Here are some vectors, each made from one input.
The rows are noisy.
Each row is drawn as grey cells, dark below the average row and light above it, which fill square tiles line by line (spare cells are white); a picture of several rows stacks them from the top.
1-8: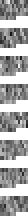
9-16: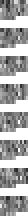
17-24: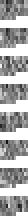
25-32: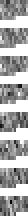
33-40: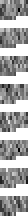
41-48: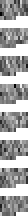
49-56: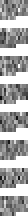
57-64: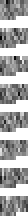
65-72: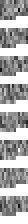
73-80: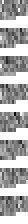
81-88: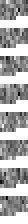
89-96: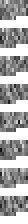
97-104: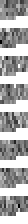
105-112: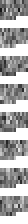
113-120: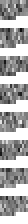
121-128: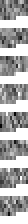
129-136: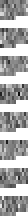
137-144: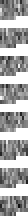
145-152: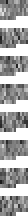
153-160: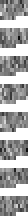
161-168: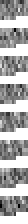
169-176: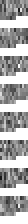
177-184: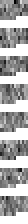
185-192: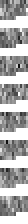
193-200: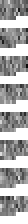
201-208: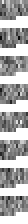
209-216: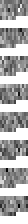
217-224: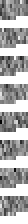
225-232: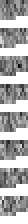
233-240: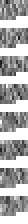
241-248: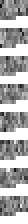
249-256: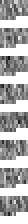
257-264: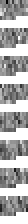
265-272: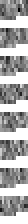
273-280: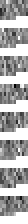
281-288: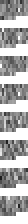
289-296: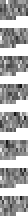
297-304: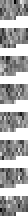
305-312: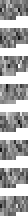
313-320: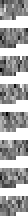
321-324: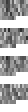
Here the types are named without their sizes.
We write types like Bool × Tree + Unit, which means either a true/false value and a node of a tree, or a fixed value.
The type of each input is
Bool × (Label × Label + Line × (Tree + Unit)).
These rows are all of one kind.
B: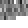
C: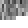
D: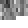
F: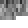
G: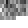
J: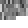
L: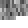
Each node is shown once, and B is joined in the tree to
F.
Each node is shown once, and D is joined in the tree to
C, F and G.
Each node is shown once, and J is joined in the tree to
G.
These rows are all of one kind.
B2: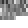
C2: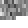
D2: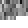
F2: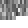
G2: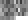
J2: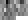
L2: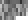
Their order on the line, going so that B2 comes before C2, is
G2, J2, B2, C2, F2, L2, D2.
